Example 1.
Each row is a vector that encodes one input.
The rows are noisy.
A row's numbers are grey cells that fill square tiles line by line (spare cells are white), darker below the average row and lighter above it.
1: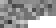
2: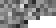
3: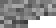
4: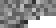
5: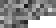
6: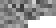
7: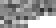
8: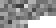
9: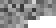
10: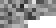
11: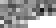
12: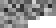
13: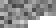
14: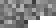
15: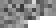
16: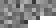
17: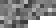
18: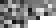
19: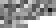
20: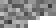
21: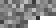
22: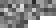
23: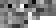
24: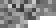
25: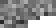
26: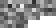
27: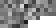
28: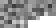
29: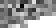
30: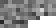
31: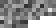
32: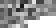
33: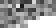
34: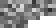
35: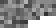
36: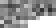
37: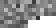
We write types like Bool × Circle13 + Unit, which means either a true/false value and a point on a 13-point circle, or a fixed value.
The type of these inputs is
Bool × Line4.
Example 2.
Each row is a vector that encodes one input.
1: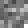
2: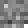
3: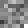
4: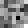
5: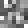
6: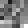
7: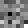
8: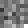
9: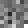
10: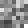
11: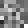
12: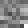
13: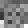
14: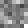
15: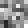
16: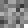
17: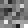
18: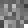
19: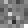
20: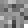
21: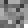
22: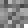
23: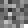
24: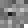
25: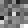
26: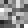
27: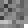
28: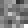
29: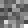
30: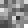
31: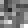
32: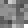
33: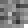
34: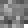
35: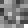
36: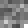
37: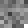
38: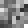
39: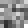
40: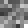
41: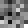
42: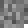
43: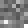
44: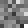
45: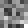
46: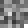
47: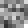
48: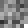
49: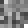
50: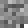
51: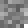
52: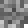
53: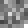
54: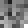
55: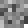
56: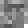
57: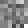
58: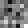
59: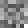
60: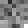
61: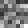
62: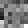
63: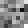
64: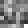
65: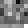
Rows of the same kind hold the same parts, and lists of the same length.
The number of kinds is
3.
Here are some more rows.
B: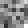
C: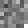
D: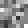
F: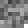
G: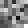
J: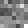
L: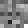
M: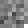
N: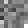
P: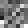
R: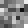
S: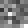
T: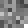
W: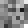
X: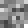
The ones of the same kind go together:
B, D, G, R, W, X
C, F, J, M, N, S, T
L, P

